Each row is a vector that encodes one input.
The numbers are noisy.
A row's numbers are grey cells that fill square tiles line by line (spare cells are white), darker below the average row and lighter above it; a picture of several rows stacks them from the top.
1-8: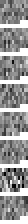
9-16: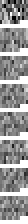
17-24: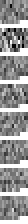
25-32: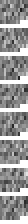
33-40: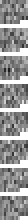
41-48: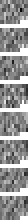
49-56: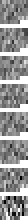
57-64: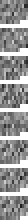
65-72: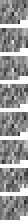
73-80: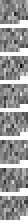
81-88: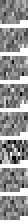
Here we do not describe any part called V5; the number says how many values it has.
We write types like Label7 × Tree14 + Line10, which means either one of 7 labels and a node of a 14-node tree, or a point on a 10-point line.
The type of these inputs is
List2(Bool × V5).
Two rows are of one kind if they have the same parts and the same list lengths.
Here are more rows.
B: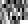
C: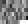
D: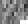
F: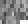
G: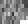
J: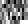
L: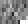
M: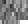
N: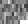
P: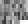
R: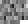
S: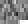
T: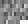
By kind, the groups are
B, J
C, F, M, P, R, S, T
D, G, L, N

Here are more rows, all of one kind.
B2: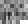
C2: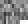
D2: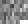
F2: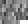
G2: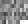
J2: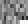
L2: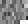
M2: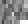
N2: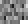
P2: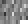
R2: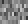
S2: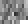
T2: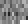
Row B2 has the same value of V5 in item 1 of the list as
C2 and T2.
